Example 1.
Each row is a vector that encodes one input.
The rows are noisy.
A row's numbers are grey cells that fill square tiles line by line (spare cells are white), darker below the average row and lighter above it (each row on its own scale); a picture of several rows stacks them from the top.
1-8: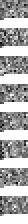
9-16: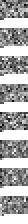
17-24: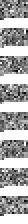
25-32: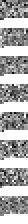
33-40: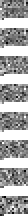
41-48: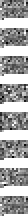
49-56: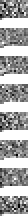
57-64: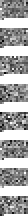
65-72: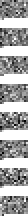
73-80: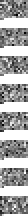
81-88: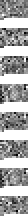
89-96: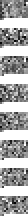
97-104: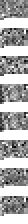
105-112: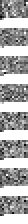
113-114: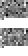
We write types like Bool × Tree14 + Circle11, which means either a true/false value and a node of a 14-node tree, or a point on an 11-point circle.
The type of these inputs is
Line3 × Line3 + Line13.
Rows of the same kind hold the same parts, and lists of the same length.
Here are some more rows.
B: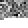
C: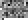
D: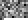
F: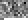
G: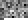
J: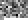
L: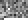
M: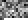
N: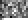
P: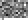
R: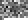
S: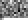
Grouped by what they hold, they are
B, F, J, L, R
C, D, G, M, N, P, S

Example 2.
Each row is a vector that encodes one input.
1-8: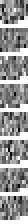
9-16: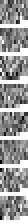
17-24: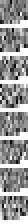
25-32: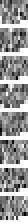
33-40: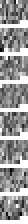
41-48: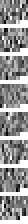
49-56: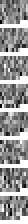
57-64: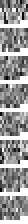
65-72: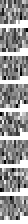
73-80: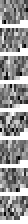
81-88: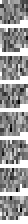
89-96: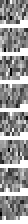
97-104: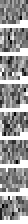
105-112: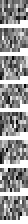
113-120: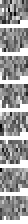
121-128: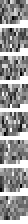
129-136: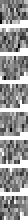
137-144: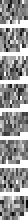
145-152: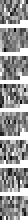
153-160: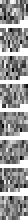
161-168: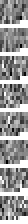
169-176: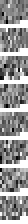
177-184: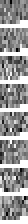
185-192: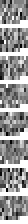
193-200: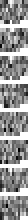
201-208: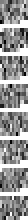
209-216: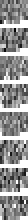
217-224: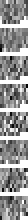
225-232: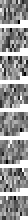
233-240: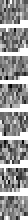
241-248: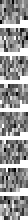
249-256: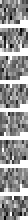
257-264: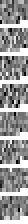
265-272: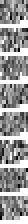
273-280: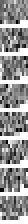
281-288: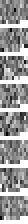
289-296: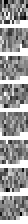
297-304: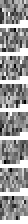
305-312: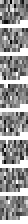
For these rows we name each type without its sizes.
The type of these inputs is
List(Line).
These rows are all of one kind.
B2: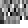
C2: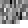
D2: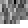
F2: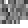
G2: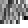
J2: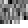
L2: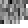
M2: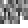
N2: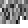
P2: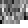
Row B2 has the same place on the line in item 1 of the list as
G2, J2, L2 and M2.
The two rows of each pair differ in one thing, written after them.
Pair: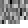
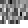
the place on the line in item 2 of the list
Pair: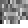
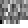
the place on the line in item 2 of the list
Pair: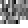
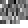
the place on the line in item 2 of the list
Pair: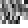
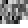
the place on the line in item 1 of the list
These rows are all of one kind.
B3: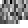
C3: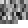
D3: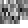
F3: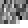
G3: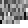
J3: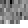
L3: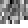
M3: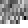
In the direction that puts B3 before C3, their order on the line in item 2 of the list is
J3, B3, M3, C3, D3, F3, L3, G3.
